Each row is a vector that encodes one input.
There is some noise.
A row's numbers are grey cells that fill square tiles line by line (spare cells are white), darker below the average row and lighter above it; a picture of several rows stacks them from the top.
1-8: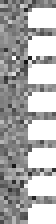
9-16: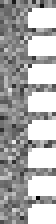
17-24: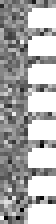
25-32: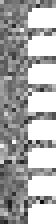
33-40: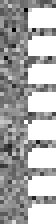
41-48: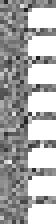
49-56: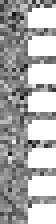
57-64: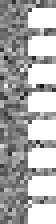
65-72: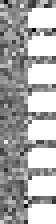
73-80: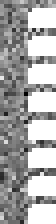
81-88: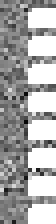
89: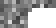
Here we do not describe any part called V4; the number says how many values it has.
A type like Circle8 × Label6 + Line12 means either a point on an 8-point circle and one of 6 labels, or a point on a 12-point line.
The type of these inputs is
Bool × Circle6 × (Line5 + V4).
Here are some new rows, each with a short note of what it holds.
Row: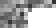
a point on a 6-point circle, a true/false value and a value of V4
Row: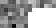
a point on a 6-point circle, a true/false value and a value of V4
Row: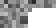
a point on a 6-point circle, a true/false value and a value of V4
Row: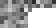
a point on a 6-point circle, a true/false value and a value of V4
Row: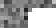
a point on a 6-point circle, a point on a 5-point line and a true/false value
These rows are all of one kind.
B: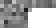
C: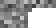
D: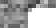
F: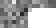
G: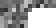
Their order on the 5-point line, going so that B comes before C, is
D, B, F, C, G.
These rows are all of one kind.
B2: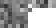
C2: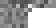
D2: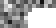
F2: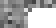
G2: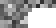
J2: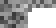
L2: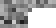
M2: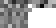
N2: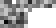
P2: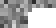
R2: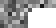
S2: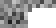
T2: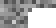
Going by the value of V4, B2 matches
J2, L2, N2 and S2.
